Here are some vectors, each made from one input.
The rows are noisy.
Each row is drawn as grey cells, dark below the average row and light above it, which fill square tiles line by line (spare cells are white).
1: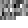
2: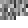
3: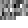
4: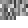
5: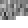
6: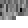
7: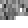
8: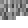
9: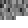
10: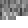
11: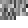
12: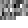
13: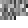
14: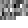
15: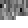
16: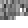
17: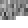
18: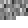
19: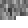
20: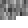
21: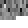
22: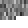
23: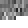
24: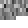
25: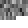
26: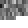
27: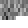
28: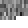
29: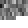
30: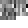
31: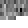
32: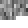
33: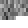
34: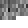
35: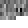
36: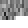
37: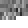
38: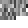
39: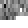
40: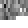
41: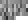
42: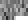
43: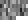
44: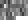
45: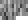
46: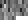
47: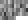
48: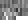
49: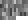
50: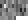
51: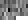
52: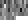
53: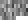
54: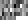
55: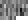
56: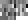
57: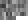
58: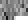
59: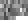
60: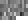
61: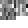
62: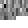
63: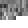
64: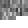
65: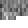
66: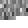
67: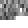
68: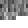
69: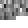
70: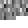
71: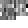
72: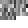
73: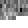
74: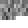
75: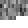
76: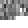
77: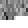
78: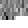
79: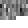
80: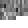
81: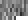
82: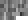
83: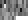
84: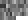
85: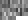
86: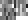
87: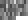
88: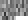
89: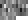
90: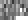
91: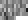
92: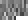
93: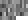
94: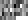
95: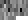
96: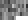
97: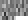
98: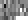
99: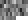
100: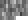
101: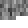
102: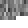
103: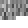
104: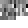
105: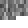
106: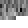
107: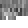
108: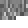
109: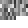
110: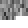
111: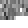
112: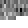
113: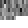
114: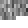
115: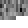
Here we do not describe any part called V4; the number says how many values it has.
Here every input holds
a list of up to three items, each a true/false value and a value of V4.
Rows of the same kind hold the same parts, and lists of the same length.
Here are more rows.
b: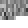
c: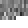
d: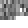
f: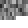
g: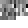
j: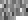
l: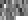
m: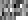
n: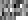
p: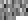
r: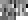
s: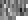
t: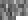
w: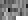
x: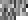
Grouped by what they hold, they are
b, d, j, p
c, f, l, s, t, w
g, r, x
m, n

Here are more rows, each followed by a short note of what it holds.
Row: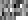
the empty list
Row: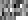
the empty list
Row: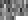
a list of three items
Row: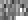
a list of two items
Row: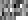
the empty list
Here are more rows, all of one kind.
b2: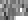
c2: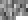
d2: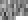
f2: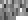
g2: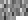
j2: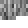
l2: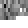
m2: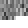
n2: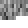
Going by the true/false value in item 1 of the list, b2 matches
l2 and m2.
